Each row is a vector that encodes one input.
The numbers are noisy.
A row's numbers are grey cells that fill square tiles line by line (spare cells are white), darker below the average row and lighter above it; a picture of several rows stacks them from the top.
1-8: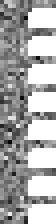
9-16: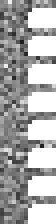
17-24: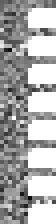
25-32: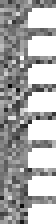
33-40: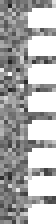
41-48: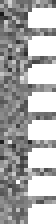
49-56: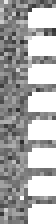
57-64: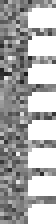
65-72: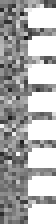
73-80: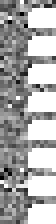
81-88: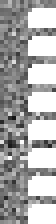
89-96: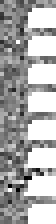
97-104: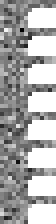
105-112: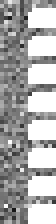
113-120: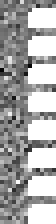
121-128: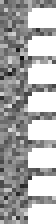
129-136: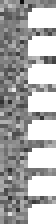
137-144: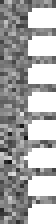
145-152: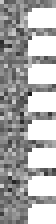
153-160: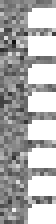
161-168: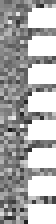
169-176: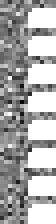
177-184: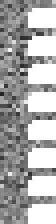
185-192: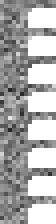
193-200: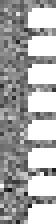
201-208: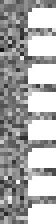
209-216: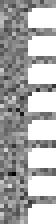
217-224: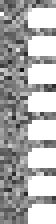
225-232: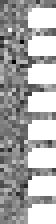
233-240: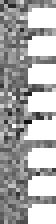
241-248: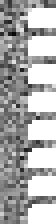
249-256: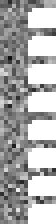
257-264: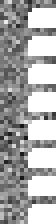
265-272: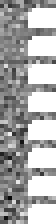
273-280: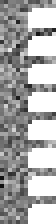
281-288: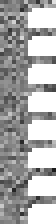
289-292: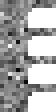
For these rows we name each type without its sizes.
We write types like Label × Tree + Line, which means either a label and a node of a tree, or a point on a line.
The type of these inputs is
(Bool × Bool × Bool × Bool + Unit) × Circle × Circle.
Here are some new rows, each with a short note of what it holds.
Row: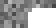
a point on each of two circles
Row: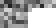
a point on each of two circles and four true/false values
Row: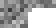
a point on each of two circles
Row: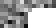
a point on each of two circles
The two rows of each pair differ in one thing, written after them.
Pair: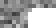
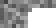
the place on one of the two circles
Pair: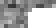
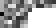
one of the four true/false values
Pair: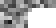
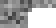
the place on one of the two circles
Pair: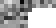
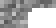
the place on one of the two circles
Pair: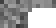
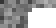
one of the four true/false values
